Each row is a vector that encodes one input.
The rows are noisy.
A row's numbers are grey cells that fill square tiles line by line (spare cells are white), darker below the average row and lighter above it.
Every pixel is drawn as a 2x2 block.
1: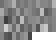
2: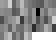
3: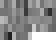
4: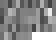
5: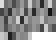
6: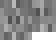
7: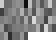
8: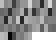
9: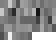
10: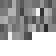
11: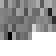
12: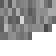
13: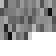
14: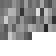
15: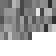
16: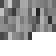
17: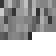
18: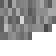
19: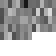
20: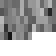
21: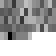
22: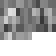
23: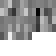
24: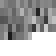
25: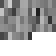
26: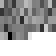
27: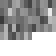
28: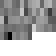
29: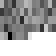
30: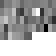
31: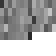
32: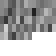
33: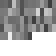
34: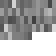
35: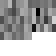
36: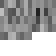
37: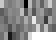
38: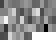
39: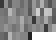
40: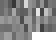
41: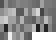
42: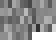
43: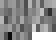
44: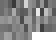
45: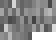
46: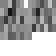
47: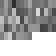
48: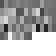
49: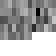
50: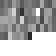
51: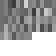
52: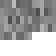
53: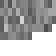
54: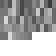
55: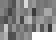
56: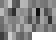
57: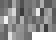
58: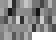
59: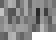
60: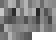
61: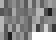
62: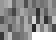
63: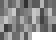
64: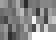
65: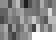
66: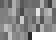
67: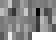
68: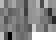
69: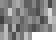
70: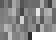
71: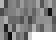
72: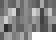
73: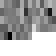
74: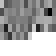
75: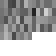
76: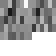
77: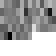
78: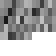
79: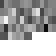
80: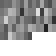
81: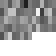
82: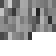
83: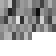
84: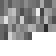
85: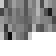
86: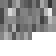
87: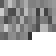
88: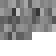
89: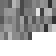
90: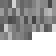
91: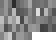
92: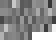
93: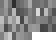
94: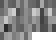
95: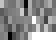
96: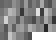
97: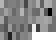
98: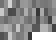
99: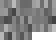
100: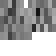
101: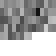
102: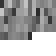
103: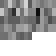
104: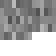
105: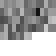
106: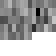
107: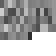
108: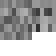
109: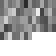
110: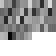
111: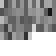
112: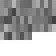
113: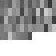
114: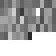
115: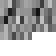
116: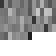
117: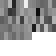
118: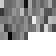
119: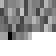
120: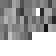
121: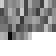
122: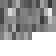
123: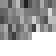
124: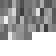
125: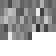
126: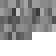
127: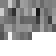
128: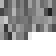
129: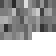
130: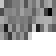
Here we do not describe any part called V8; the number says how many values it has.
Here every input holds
a node of a 9-node tree, together with either a node of a 9-node tree, or a value of V8.
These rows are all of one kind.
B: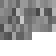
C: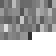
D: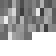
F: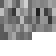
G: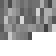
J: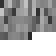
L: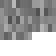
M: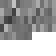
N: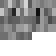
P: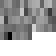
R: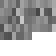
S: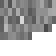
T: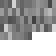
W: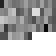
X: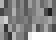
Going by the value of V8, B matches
F, G, R and S.
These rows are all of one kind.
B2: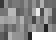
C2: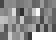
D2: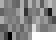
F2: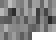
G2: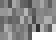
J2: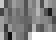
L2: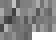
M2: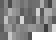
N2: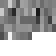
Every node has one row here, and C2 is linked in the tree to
B2.
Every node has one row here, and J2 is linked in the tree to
D2.
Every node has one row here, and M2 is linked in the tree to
B2 and G2.
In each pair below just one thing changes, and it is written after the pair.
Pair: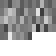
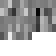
the node of the tree
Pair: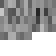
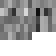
the value of V8
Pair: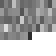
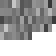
the value of V8
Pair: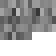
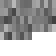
the value of V8
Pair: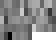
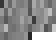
the node of the tree
